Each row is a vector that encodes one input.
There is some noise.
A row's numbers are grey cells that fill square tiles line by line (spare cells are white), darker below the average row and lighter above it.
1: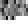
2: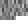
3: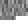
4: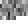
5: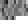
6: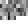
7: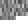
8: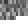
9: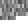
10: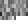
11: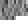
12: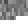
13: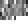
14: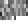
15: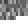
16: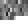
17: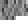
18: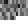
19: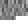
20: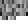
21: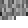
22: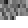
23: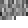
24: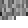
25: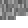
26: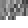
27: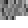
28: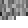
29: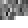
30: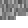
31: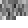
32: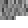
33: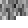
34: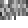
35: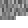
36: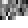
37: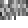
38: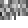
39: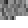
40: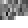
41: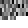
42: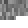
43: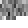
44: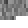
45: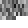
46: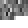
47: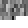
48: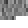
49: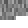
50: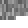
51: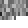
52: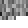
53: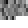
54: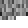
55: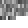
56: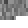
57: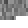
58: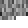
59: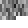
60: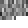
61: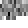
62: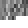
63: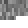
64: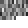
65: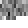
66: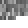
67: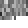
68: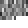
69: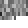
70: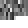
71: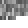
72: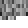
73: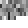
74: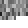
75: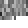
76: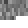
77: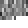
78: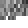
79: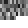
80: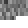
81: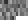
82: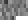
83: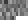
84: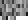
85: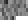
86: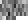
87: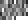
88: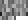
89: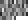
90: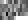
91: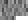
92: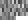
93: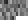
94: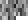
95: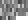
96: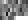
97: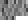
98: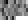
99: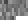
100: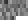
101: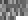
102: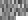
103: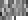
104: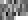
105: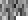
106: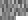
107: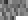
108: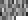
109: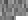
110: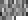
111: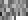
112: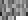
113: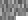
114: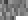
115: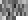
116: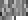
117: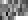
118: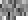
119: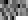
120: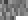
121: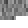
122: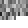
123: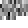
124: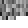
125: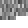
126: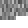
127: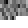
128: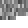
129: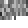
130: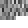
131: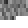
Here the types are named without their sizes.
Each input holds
a label.
